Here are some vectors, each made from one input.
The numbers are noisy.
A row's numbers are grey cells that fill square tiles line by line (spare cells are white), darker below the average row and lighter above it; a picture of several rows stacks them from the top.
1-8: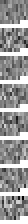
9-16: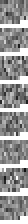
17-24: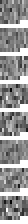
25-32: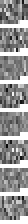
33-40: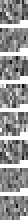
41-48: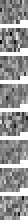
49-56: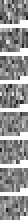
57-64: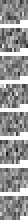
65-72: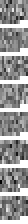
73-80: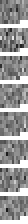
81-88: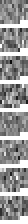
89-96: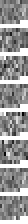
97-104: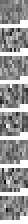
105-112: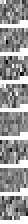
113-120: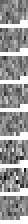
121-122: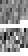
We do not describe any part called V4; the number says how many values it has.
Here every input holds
either four true/false values and a value of V4, or a list of up to three points on a 5-point line.
